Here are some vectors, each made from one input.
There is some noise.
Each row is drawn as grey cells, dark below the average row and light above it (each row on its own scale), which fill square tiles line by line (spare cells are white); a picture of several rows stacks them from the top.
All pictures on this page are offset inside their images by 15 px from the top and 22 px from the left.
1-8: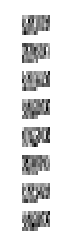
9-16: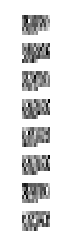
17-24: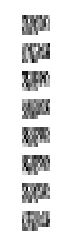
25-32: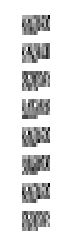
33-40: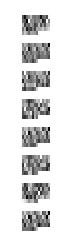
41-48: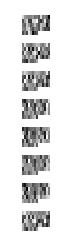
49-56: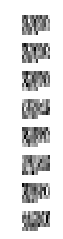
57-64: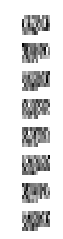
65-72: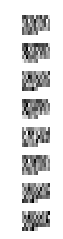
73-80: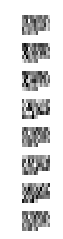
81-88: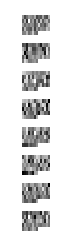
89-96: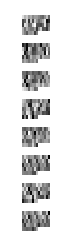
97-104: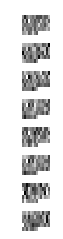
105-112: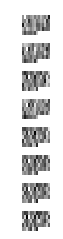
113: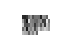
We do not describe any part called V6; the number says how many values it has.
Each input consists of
either a node of a 9-node tree, or a true/false value and a value of V6.
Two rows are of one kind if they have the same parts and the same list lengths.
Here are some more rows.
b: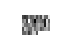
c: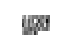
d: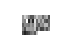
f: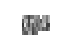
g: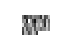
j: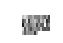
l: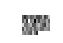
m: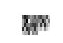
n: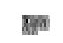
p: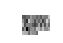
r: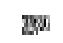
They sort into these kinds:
b, g, l, m, n, p, r
c, d, f, j

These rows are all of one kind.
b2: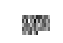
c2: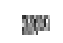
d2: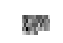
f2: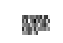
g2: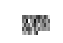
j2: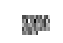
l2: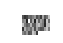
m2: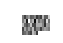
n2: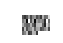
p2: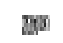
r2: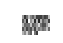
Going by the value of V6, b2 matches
l2, m2, n2 and r2.
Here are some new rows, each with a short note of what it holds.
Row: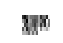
a true/false value and a value of V6
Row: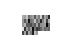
a node of a 9-node tree
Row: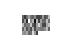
a true/false value and a value of V6
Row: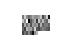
a node of a 9-node tree
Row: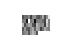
a true/false value and a value of V6
